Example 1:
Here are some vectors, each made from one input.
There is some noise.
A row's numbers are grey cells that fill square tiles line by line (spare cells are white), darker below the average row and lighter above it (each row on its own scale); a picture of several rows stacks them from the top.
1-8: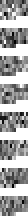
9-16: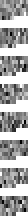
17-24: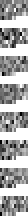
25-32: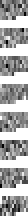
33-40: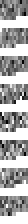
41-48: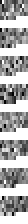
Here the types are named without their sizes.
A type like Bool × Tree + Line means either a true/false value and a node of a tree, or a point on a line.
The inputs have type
Tree × Tree.
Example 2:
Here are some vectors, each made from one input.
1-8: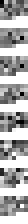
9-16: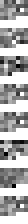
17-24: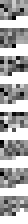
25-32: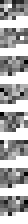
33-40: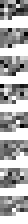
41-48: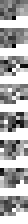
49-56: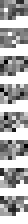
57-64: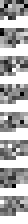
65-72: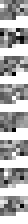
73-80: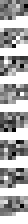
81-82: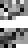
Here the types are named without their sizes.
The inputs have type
Bool × Label + Unit.
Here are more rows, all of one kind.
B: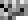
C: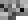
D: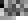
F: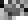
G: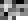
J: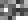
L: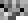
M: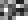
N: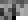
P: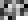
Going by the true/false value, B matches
D and F.
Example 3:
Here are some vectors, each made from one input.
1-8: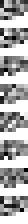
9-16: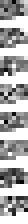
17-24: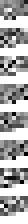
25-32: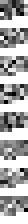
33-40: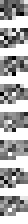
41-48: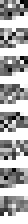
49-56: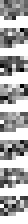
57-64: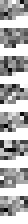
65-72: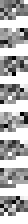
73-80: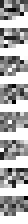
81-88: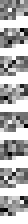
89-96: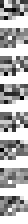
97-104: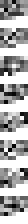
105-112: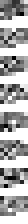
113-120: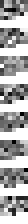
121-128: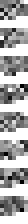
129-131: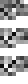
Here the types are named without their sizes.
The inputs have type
Bool × Bool × Bool × Bool + Label.
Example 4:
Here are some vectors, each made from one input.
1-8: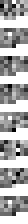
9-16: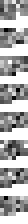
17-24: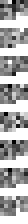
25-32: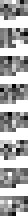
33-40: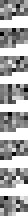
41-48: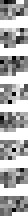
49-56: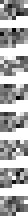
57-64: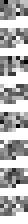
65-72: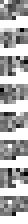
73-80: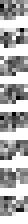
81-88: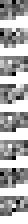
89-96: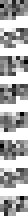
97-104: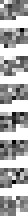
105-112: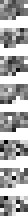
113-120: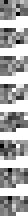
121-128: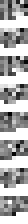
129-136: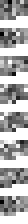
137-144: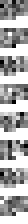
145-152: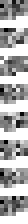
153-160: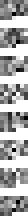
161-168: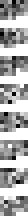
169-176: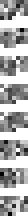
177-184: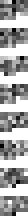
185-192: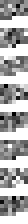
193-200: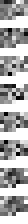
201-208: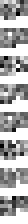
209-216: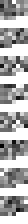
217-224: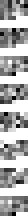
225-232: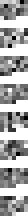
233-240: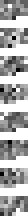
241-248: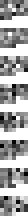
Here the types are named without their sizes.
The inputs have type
Bool × Label.
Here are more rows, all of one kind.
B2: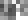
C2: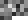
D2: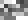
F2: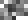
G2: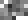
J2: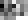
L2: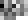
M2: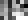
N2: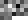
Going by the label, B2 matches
J2 and L2.
